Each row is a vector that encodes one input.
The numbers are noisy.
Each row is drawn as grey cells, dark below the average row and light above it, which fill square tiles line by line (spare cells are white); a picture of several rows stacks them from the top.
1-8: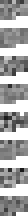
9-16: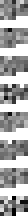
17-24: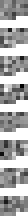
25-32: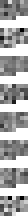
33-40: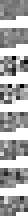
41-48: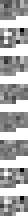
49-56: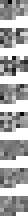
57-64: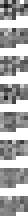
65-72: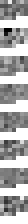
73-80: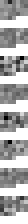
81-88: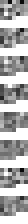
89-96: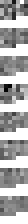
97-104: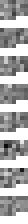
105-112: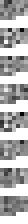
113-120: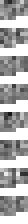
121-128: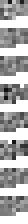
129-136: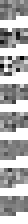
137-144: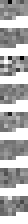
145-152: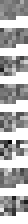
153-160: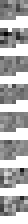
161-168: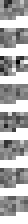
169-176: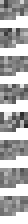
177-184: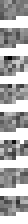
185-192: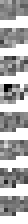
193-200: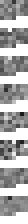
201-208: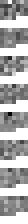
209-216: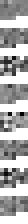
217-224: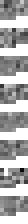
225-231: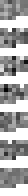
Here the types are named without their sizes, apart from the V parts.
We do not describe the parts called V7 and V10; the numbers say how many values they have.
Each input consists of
a point on a line, together with either a true/false value and a value of V10, or a value of V7.
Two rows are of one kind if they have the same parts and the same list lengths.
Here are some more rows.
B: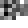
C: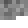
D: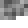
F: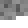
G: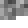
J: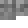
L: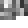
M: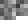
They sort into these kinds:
B, C, D, M
F, G, J, L

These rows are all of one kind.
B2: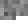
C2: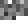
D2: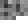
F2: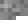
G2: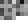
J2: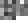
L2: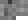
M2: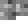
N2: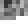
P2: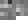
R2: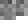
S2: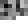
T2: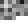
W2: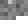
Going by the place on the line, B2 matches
N2, S2 and T2.
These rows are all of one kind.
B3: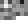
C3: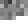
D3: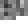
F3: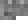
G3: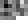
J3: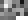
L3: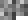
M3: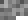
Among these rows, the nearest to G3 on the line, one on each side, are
C3 and J3.
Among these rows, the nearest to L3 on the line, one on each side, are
B3 and D3.
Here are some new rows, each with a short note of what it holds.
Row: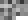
a point on a line, a true/false value and a value of V10
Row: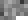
a point on a line and a value of V7
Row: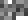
a point on a line and a value of V7
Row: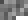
a point on a line, a true/false value and a value of V10
